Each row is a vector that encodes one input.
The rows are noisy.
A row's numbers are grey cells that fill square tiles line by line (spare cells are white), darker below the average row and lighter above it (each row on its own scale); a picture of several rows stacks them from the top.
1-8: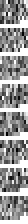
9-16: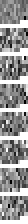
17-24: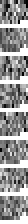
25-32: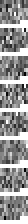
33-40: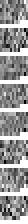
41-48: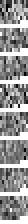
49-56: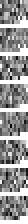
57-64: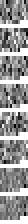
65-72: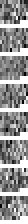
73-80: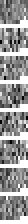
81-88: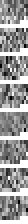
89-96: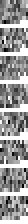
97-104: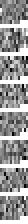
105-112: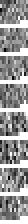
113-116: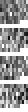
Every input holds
a list of up to two points on an 8-point line.
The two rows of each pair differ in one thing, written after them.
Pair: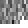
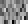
the place on the 8-point line in item 2 of the list
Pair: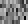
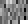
the place on the 8-point line in item 1 of the list
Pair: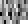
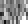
the place on the 8-point line in item 2 of the list
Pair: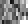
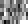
the place on the 8-point line in item 2 of the list
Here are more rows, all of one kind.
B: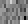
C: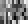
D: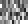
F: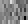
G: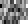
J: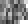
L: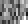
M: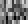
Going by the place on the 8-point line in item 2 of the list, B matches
C and J.
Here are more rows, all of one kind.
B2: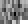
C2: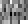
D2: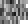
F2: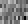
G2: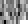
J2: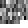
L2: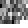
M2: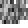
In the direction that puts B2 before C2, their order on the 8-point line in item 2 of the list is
D2, F2, M2, G2, B2, J2, L2, C2.
